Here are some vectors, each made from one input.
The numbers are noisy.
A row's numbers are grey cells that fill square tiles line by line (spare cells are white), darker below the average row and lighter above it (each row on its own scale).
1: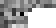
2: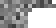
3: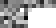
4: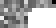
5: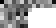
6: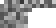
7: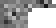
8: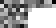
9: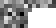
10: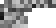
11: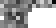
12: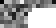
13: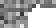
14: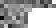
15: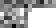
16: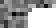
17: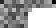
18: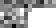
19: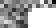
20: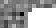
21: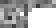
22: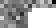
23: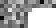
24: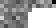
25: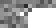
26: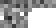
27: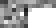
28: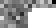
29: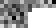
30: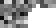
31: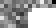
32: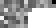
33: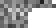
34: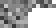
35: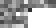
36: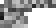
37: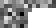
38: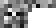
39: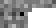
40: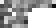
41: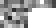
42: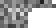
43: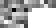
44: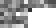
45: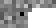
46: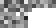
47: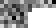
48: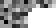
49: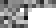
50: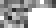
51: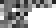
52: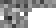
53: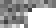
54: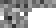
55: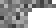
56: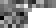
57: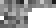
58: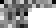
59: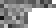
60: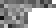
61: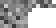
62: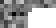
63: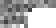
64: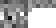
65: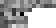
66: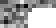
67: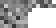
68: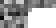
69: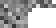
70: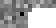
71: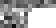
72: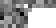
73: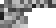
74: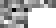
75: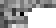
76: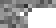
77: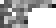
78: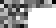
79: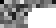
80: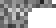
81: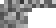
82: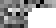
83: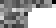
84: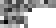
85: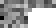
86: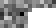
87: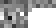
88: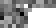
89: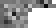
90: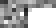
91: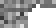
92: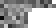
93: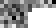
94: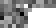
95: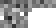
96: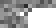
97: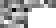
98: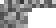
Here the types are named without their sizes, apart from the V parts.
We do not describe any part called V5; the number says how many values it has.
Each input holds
three true/false values, together with either a node of a tree, or a value of V5.
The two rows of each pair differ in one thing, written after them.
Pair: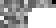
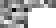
the node of the tree
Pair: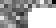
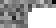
the node of the tree
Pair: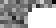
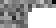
one of the three true/false values
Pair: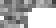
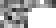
the node of the tree
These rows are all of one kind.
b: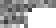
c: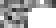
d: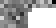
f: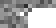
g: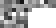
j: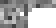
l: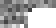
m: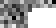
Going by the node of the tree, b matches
l and m.
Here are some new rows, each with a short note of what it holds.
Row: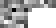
a node of a tree and three true/false values
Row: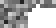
three true/false values and a value of V5
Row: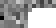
three true/false values and a value of V5
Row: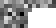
three true/false values and a value of V5
